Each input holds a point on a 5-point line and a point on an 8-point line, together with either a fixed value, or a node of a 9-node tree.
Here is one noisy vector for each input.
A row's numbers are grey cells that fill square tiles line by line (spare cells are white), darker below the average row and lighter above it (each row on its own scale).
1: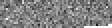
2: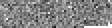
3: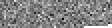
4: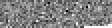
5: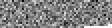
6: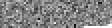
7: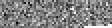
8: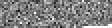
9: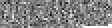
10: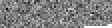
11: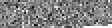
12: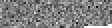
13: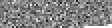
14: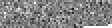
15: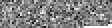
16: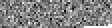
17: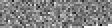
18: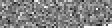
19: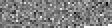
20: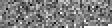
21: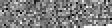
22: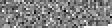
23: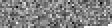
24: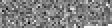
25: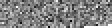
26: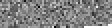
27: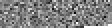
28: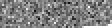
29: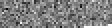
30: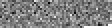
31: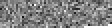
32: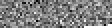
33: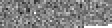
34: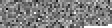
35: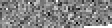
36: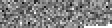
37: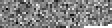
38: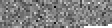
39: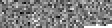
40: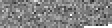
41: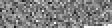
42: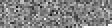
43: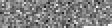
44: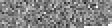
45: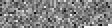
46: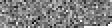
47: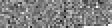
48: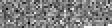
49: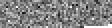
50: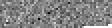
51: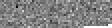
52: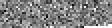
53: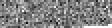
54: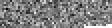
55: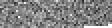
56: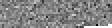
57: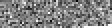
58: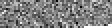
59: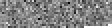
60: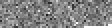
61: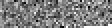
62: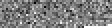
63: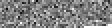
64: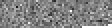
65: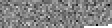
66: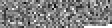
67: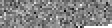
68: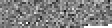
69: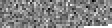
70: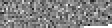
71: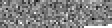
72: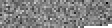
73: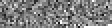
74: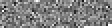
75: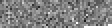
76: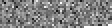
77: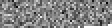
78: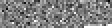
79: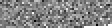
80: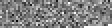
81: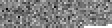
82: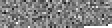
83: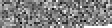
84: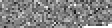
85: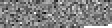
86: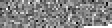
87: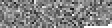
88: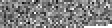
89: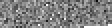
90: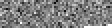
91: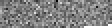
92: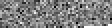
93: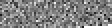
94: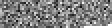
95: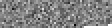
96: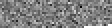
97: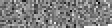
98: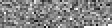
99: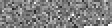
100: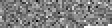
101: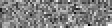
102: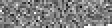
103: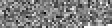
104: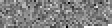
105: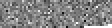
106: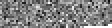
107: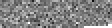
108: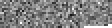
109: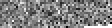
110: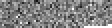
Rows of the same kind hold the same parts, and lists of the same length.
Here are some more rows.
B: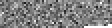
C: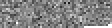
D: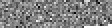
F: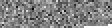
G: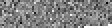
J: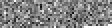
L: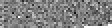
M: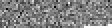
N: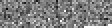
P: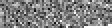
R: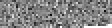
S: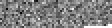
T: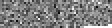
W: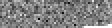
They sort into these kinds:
B, M, N, P, S, T
C, D, F, G, J, L, R, W

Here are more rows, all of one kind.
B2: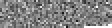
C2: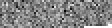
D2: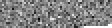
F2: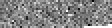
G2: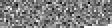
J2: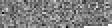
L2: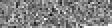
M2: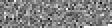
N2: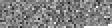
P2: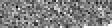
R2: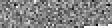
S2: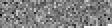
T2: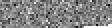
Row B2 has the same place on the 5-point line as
D2, M2, P2 and T2.
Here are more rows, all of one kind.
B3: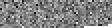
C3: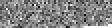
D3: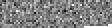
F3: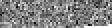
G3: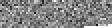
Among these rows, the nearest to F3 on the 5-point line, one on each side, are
B3 and G3.
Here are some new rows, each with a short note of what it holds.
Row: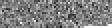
a point on a 5-point line and a point on an 8-point line
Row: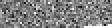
a point on a 5-point line and a point on an 8-point line
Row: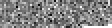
a point on a 5-point line, a point on an 8-point line and a node of a 9-node tree
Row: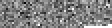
a point on a 5-point line and a point on an 8-point line
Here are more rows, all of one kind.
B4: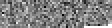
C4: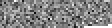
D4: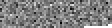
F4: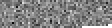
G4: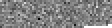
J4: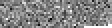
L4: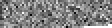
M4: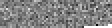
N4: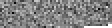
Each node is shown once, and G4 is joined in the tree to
B4 and C4.
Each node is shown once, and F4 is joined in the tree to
C4 and L4.
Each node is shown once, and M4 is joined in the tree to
C4 and J4.
